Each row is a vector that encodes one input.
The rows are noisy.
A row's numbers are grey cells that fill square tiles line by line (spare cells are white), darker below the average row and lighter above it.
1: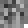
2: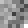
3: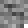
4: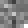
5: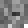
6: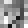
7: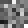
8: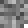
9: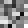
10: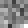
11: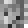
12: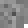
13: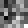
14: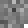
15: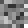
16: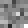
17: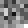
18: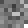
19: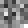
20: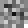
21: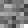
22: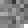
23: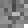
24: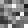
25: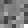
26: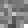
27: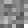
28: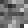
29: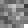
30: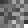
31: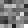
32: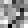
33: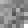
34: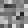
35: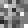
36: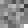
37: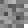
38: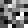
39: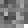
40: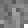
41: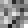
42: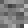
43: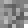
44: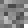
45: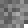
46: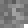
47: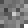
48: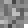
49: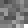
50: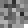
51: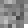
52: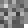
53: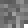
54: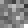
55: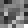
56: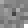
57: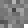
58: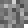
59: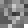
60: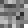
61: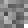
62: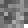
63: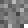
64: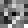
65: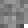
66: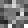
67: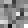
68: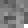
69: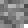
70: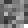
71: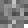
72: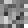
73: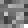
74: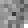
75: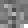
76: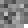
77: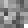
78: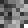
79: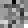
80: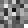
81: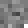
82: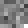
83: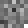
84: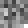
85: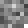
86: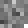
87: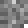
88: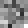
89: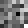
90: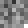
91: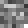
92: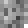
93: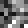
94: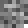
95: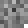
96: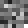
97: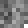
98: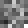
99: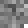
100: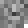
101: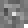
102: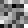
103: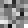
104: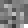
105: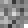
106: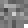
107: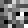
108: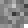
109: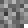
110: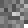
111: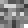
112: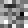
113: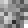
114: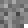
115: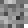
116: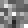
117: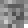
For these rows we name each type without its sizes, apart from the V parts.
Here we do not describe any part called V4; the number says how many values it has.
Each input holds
a list of items, each a true/false value and a value of V4.
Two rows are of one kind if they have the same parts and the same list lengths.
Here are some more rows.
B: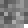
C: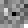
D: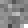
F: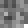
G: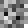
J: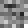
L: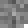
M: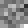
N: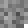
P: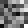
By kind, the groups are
B, D, F, L, M
C, G, J, N
P

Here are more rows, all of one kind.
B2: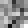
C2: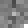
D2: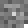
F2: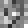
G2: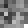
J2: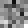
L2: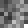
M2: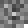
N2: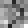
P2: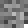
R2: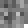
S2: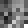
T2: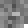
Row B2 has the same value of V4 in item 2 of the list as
C2, G2, J2 and L2.
